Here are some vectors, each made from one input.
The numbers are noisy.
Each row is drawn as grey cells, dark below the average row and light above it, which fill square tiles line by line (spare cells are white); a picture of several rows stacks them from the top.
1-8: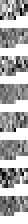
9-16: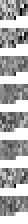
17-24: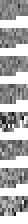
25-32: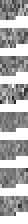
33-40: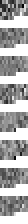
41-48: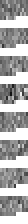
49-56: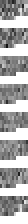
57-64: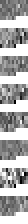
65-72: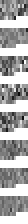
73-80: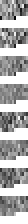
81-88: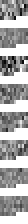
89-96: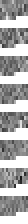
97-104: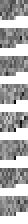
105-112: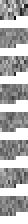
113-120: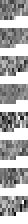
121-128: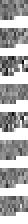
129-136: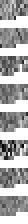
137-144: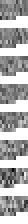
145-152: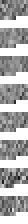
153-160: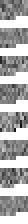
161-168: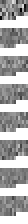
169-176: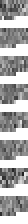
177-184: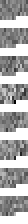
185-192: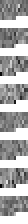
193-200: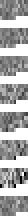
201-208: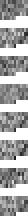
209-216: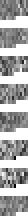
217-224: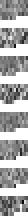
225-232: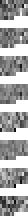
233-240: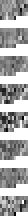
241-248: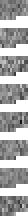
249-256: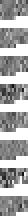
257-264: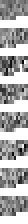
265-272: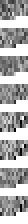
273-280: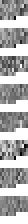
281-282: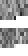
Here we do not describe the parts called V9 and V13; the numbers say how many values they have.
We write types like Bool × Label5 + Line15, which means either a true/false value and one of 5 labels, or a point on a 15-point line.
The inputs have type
Bool × (Line4 × Line5 + V9) × V13 + Unit.
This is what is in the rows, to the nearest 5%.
A few of them hold a fixed value. The rest hold a true/false value and a value of V13, together with either a point on a 4-point line and a point on a 5-point line, or a value of V9.
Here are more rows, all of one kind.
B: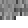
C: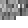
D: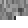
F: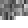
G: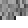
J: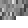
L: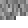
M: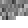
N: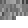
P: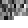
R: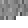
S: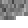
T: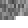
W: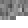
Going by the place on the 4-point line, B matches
C, D, F and P.
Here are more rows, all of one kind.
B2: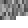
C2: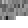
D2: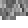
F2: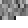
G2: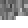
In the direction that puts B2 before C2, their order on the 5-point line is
B2, D2, F2, G2, C2.
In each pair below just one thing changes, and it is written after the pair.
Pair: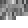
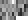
the value of V13
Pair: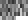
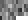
the true/false value
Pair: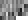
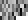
the value of V13
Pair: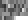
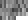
the value of V13
